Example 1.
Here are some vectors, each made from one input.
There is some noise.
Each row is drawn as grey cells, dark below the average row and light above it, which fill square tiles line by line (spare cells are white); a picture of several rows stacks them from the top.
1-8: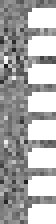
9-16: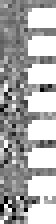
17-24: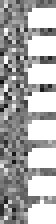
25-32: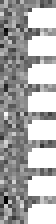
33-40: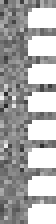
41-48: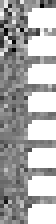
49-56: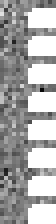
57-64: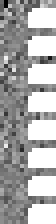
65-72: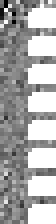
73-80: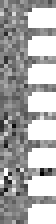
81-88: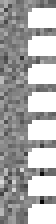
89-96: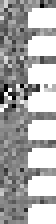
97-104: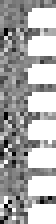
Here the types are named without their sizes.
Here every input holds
a point on a line, together with either a fixed value, or four true/false values.
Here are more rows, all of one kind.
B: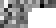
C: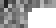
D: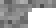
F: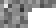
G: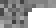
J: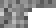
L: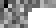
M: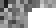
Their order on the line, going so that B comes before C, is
D, B, F, G, M, C, L, J.
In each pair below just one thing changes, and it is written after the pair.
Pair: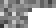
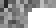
one of the four true/false values
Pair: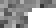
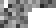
one of the four true/false values
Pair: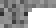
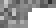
the place on the line
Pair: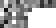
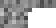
one of the four true/false values
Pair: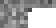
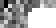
one of the four true/false values
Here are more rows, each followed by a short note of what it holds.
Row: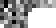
a point on a line and four true/false values
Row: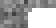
a point on a line
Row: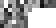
a point on a line
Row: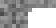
a point on a line and four true/false values
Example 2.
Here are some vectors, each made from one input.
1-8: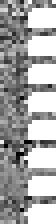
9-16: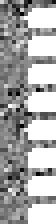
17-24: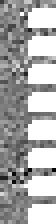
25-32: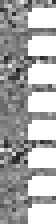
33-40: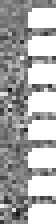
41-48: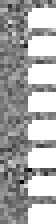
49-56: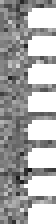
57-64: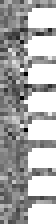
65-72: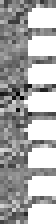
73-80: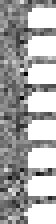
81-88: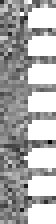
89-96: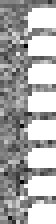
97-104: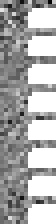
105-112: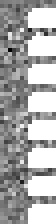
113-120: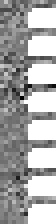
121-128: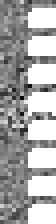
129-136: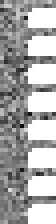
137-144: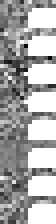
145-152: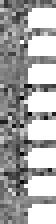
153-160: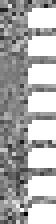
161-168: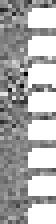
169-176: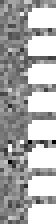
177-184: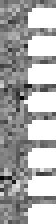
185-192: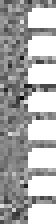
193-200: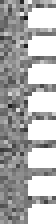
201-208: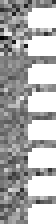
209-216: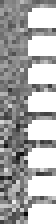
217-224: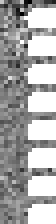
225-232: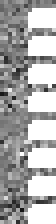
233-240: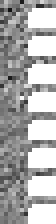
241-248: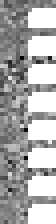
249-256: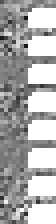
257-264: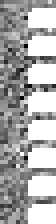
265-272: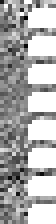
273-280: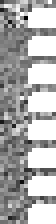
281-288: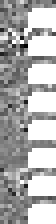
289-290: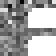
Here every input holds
a node of a 13-node tree and a true/false value.
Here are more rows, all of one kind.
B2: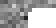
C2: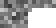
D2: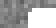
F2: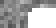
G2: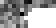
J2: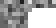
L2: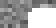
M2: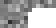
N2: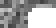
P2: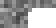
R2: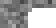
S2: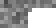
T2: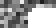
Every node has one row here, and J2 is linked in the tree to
R2 and T2.
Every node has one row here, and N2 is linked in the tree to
B2 and D2.
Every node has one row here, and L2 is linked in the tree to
F2.
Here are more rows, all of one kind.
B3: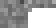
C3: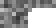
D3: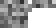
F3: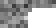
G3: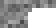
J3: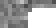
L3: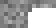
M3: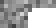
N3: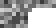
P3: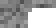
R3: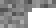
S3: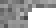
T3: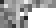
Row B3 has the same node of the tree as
C3, F3, G3 and J3.
